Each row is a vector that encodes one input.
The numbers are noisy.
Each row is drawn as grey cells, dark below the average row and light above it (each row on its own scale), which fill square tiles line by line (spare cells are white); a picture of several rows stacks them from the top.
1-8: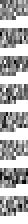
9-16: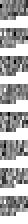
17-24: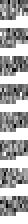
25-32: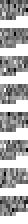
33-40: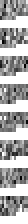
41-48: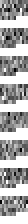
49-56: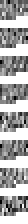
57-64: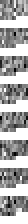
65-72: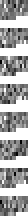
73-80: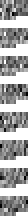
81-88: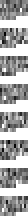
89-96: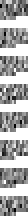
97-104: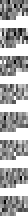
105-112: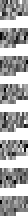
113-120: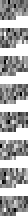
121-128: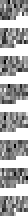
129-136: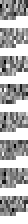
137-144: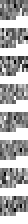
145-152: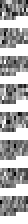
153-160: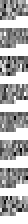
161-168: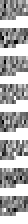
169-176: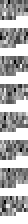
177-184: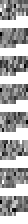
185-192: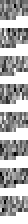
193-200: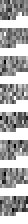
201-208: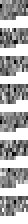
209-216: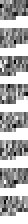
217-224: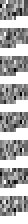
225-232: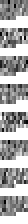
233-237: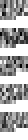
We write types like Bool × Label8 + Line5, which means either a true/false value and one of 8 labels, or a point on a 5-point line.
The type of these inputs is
Bool × Label11 + Label5.
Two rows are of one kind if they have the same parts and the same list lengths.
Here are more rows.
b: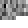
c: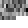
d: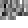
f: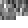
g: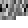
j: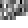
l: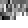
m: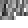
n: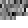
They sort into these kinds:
b, d, m
c, f, g, j, l, n

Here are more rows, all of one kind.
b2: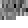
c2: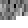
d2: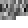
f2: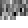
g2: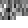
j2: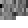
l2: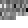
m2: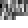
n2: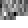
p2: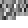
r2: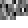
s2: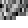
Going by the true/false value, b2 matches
c2, g2 and l2.
